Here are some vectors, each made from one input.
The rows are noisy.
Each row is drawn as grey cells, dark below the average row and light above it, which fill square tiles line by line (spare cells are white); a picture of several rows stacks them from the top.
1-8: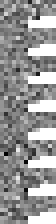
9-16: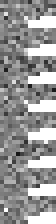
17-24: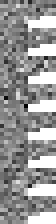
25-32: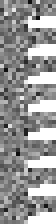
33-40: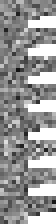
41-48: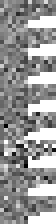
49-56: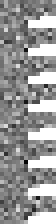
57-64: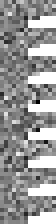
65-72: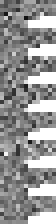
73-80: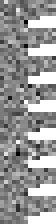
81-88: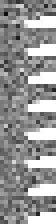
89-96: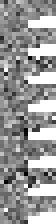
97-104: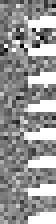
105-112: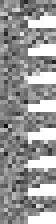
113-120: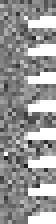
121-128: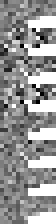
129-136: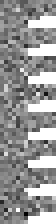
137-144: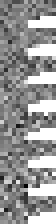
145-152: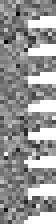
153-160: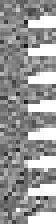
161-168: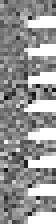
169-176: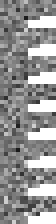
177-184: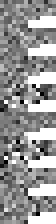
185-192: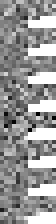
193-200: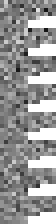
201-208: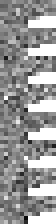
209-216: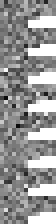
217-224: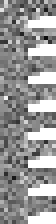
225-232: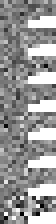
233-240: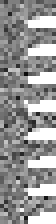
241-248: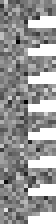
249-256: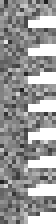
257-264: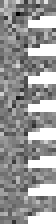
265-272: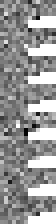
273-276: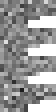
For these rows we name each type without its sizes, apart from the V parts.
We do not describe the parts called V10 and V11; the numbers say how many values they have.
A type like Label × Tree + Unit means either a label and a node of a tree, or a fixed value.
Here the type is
(Bool × Circle + V11) × V10 + Unit.
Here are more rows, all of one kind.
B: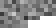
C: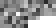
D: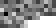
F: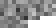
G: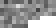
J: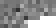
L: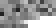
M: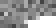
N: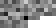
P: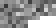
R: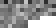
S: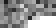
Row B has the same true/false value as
R and S.
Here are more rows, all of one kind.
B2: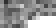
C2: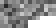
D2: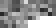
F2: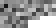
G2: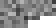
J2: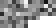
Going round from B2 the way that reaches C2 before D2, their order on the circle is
B2, G2, C2, J2, D2, F2.
